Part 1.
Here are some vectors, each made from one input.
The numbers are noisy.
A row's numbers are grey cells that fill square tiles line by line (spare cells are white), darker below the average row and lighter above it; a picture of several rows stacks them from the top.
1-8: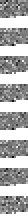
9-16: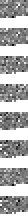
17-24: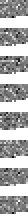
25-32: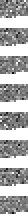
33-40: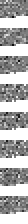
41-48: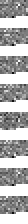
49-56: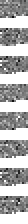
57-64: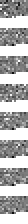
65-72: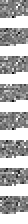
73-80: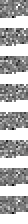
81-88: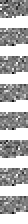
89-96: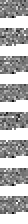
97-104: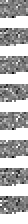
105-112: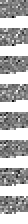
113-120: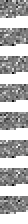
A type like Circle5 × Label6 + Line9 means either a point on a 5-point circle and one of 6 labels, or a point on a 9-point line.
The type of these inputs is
Line8 + Line11.
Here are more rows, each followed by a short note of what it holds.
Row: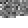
a point on an 8-point line
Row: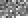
a point on an 8-point line
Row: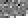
a point on an 8-point line
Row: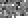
a point on an 8-point line
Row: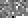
a point on an 11-point line
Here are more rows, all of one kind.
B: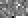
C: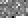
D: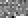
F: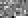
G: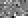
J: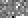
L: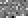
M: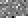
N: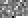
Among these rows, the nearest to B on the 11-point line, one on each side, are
C and J.
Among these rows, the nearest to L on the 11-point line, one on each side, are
D and M.
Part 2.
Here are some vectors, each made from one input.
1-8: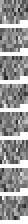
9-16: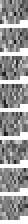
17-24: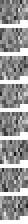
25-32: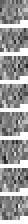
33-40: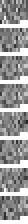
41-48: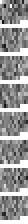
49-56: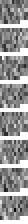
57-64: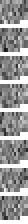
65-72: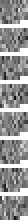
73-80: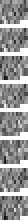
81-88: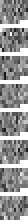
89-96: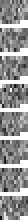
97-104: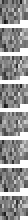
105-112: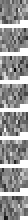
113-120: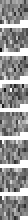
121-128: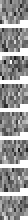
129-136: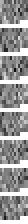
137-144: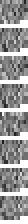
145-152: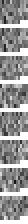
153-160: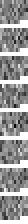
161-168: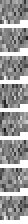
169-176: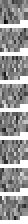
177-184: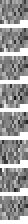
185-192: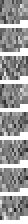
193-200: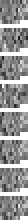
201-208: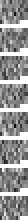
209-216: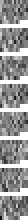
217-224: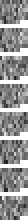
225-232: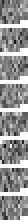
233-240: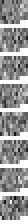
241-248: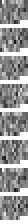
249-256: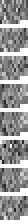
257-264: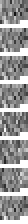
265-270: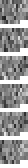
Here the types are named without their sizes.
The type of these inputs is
Bool × Bool × Bool + Circle + Unit.
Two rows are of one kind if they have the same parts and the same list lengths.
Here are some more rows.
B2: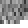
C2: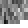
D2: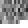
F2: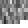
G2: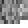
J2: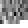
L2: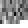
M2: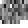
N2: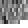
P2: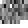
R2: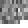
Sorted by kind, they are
B2, D2, J2, L2
C2, F2, G2, N2, R2
M2, P2

